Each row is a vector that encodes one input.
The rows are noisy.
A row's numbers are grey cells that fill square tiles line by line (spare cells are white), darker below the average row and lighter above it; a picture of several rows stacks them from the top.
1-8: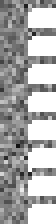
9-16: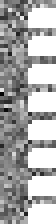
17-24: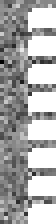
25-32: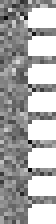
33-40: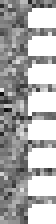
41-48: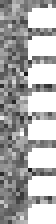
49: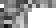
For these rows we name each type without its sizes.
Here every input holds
either a label, or three true/false values.
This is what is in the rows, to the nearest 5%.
About 35% of them hold a label. The rest hold three true/false values.
